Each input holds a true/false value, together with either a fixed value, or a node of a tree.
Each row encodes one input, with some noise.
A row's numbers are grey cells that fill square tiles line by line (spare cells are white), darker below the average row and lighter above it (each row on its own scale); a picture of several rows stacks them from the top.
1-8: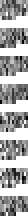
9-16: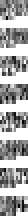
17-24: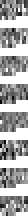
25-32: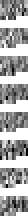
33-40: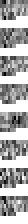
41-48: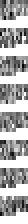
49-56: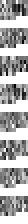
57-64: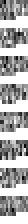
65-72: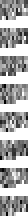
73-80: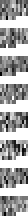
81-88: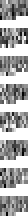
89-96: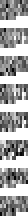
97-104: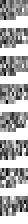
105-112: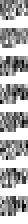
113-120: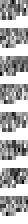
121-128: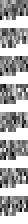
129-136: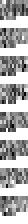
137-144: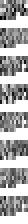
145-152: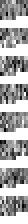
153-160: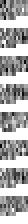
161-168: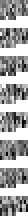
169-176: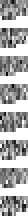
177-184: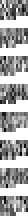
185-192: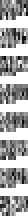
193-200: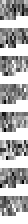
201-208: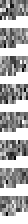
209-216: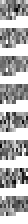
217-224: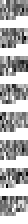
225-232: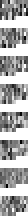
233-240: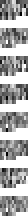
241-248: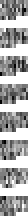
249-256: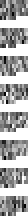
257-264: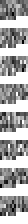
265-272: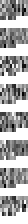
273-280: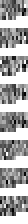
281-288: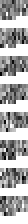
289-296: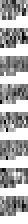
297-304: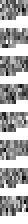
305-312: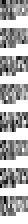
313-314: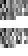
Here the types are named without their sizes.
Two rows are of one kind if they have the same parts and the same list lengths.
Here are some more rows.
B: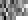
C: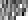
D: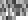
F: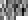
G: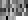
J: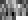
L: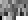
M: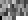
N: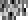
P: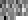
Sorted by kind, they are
B, D, G, J, N, P
C, F, L, M

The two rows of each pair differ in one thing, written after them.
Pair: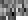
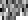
the node of the tree
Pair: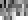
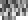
the true/false value
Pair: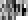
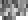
the true/false value
